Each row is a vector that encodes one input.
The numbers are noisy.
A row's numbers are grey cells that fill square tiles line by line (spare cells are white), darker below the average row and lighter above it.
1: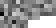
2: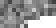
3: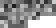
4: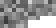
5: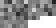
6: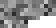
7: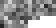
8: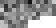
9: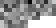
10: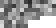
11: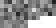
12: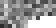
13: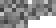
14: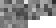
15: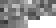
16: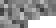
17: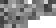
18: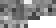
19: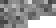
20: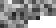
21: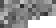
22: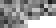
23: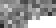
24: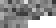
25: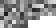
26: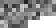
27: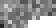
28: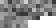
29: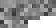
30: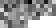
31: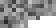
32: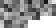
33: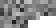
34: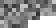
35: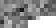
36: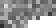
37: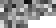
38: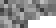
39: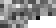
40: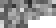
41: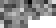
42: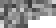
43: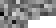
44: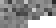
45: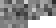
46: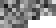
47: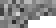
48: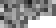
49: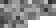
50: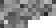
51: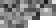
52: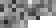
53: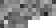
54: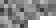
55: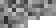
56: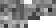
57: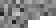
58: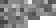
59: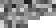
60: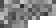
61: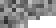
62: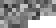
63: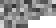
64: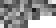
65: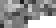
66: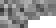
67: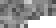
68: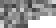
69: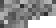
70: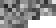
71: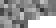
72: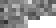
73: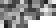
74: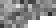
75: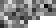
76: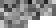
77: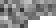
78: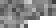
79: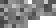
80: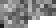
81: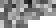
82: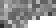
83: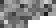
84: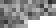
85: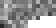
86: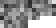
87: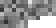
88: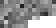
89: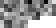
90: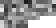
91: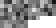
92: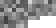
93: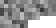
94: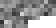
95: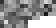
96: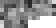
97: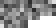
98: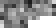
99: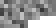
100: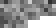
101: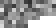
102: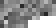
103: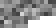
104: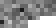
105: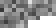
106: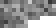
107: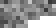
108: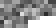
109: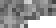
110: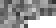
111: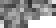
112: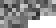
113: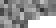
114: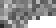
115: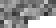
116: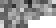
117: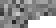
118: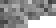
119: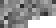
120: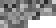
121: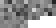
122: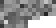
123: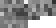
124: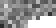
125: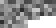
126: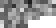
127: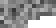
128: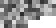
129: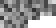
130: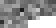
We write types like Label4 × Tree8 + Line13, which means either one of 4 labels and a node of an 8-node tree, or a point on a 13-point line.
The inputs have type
Line9 + Tree11.
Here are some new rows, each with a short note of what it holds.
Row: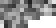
a point on a 9-point line
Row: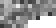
a node of an 11-node tree
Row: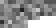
a node of an 11-node tree
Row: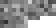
a node of an 11-node tree
